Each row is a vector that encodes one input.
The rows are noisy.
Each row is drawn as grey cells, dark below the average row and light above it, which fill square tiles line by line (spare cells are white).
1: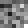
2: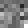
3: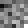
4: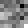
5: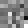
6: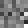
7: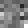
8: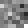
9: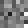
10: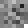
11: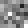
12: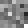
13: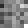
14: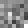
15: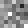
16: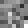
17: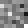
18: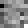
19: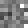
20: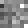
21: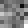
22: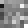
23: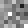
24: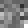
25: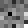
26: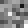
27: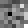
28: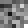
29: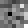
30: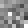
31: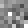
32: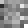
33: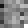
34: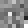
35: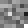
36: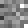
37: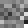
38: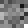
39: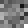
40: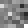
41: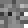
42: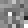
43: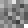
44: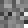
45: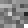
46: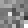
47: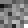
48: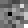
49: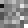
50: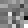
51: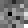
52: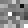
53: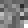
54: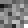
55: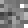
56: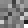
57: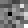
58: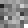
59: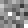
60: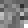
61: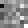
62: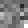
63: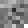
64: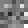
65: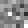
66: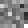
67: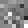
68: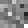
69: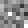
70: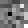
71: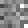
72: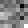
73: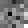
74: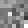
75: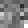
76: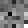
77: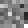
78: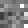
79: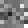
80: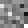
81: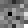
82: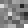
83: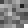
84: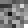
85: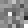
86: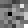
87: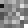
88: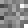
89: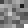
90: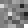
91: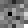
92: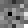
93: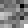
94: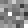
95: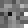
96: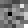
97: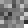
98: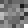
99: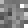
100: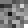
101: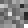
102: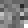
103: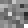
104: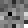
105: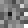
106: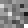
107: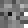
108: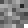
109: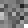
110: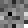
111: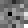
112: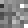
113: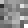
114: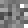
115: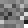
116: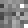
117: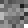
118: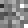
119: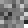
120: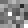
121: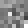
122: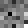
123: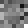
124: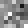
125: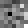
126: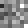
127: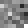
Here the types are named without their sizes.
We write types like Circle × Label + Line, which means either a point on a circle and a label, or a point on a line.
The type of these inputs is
(Label + Line) × (Tree + Unit).
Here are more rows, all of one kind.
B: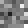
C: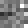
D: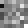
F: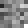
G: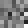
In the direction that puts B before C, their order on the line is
G, B, C, F, D.
